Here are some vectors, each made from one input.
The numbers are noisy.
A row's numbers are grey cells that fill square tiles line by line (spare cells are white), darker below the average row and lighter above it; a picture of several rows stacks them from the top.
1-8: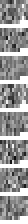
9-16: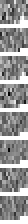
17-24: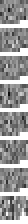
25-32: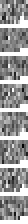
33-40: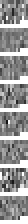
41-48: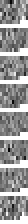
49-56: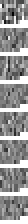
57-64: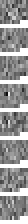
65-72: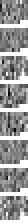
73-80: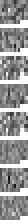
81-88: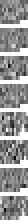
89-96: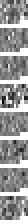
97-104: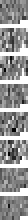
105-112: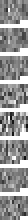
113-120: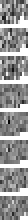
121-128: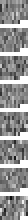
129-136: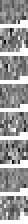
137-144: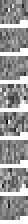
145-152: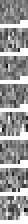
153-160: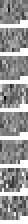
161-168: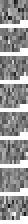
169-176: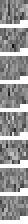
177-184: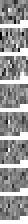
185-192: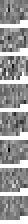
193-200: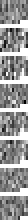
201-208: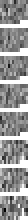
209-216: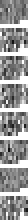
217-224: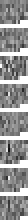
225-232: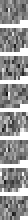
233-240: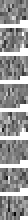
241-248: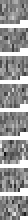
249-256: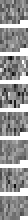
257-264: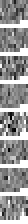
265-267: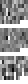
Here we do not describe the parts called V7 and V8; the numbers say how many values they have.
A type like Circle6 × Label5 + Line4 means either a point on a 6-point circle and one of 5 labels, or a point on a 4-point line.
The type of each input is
(Line6 + Tree13) × V8 + V7.
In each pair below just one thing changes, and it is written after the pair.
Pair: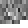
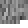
the value of V8
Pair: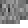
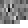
the node of the tree
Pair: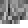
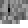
the value of V8
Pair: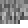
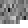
the value of V8
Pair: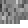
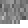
the value of V8
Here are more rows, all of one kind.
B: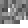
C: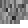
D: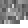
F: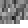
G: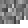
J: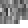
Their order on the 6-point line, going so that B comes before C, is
J, D, G, B, F, C.
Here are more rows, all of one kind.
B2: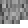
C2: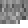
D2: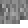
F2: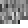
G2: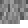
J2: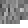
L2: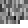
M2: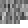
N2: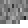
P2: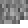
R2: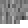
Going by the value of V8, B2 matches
D2, G2, J2 and P2.
